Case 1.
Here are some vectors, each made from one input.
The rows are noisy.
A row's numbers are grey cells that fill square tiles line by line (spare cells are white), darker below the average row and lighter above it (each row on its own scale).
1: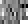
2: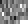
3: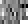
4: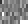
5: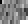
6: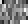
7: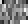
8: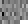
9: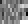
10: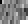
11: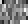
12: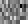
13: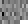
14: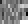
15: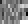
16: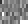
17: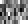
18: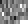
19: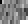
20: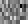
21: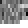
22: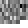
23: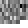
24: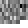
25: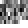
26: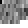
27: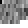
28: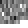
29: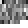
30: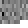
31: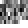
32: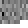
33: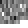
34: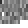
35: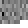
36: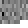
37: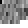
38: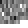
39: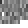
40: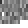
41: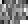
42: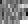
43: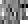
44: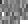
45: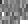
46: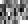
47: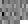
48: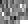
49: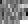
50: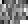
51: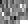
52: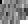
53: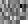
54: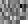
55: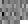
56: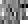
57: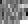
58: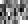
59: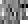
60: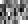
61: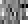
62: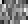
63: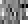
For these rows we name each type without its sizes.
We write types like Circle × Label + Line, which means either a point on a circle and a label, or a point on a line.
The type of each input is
Bool × Bool × Bool + Unit.
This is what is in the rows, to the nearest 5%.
About 10% of them hold a fixed value. The rest hold three true/false values.
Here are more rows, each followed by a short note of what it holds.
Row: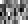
a fixed value
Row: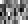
a fixed value
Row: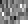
three true/false values
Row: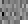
three true/false values
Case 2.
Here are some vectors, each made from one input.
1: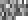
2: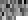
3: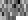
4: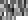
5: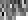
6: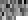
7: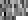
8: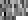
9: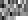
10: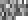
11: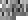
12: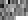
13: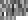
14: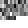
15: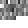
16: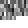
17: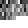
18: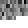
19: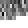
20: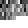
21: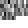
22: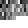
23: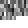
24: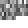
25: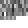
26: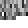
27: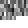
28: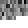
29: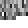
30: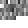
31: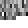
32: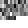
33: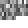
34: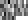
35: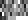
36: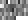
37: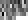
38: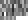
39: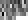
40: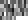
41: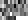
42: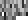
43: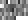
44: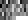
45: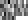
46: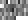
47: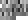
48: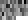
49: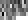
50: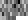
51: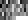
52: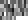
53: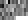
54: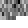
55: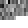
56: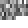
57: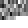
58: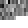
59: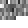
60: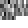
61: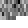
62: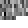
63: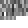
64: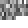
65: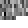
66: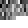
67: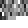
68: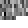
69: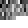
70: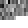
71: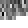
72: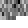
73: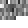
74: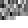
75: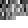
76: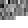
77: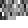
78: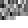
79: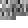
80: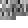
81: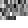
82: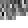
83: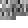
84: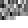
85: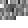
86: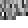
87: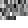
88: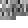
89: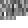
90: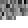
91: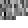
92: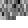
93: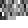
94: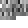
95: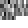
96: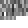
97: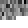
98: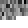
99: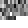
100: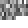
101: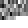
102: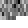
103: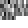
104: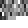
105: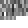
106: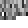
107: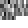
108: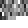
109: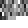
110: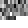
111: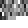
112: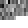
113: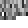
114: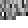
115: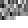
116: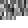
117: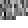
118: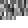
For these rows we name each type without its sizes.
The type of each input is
Bool × Bool × Bool × Bool.
